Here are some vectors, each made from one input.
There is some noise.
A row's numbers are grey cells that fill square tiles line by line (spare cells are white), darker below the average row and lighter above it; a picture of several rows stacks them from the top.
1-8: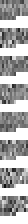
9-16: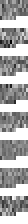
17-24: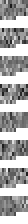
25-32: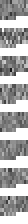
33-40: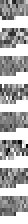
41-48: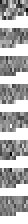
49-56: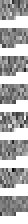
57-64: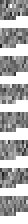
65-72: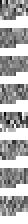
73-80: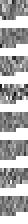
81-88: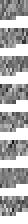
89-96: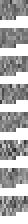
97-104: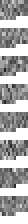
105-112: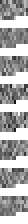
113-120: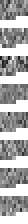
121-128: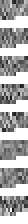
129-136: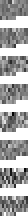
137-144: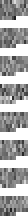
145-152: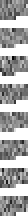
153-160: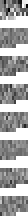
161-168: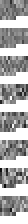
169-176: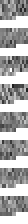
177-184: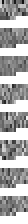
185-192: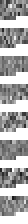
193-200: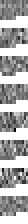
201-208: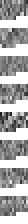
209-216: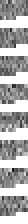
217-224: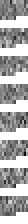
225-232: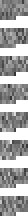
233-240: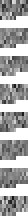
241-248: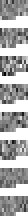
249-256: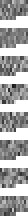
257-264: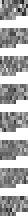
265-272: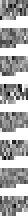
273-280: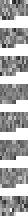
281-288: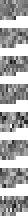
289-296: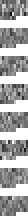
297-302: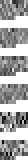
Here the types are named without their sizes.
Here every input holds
either a point on a circle, or a fixed value, or four true/false values.
